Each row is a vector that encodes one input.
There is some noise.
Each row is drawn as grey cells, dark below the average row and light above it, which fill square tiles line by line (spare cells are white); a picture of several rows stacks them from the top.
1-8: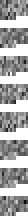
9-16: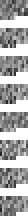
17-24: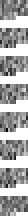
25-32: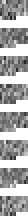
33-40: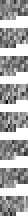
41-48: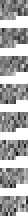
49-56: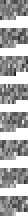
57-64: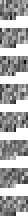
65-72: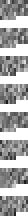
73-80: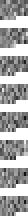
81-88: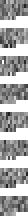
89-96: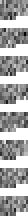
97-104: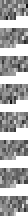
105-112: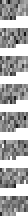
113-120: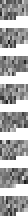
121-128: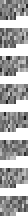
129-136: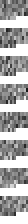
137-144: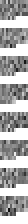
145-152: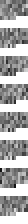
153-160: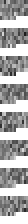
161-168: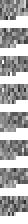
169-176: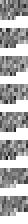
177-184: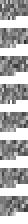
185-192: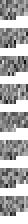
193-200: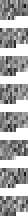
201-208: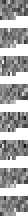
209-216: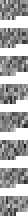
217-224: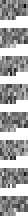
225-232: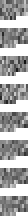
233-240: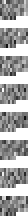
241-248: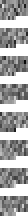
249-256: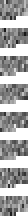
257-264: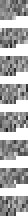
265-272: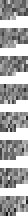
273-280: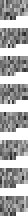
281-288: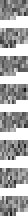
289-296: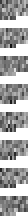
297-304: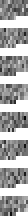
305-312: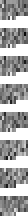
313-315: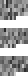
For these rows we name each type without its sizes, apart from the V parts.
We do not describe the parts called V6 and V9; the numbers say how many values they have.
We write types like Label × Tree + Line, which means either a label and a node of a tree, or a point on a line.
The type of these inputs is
Bool × Label × Line + V6 × V9.
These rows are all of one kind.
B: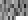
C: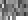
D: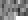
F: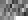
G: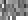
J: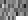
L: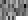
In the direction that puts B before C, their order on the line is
L, J, F, D, B, C, G.
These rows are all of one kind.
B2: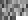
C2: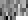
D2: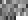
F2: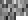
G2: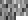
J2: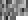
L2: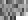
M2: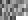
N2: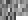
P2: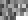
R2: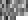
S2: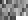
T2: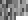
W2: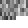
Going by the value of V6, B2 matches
J2, L2, M2 and R2.
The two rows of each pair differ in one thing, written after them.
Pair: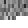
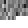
the place on the line
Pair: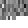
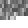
the true/false value
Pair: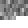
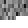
the true/false value
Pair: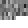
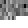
the place on the line
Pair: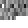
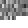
the label
